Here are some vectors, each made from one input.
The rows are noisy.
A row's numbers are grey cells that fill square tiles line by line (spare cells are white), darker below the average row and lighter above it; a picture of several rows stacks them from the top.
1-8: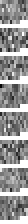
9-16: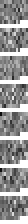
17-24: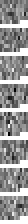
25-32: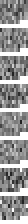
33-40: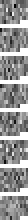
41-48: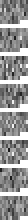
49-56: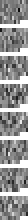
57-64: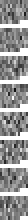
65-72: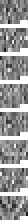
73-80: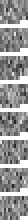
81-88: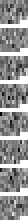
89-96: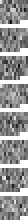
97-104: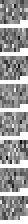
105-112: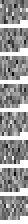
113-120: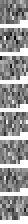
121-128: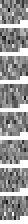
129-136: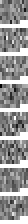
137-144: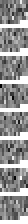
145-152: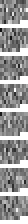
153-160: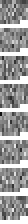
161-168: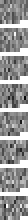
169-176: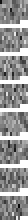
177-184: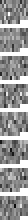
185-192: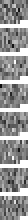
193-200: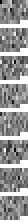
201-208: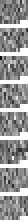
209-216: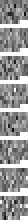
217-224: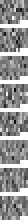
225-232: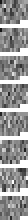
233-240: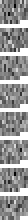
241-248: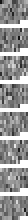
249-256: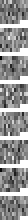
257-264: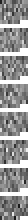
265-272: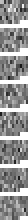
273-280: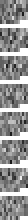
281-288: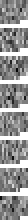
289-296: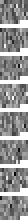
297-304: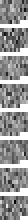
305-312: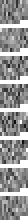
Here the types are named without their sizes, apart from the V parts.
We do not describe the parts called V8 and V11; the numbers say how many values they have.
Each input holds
a true/false value, a value of V8 and a value of V11, together with either a point on a circle, or a fixed value.
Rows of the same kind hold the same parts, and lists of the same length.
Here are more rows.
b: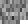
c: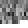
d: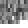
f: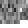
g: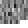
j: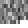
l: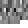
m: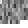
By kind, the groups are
b, d, j, l
c, f, g, m

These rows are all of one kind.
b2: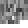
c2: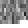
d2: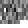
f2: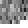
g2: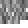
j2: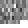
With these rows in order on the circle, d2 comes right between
b2 and f2.
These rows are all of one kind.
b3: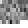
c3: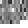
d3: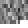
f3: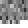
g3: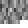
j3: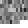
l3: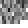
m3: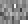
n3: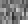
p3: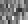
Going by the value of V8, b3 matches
c3, f3 and j3.
